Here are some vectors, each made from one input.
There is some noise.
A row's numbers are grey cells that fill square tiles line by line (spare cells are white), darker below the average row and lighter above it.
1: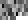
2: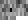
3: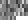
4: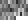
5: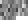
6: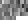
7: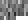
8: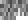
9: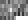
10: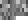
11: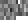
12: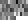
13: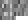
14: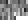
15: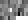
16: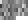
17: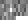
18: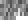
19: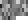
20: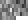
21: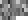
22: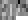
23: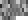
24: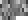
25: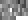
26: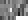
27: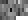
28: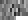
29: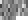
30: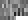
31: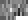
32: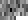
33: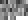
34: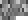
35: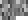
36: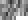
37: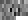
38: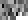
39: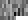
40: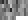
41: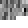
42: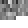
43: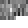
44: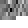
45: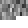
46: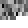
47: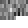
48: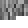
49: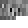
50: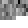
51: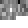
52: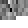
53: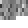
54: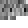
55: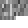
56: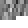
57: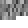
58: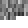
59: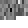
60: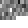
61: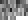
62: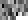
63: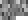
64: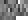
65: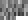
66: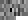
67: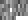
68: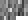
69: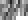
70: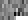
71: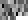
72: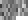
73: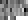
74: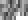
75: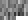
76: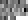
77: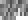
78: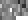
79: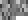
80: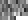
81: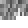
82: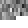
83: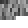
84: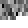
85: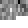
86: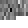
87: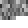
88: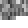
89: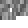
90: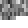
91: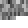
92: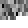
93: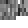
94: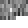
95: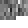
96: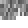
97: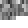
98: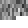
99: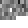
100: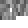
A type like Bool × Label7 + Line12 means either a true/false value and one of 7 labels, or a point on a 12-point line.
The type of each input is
List3(Line5).
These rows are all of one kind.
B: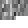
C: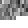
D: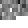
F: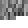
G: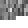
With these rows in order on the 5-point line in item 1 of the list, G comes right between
B and F.
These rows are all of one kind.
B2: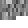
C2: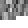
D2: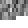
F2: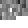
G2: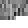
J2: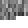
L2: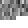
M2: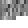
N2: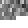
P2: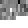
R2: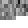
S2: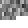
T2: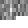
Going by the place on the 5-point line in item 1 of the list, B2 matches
C2, D2, M2 and T2.
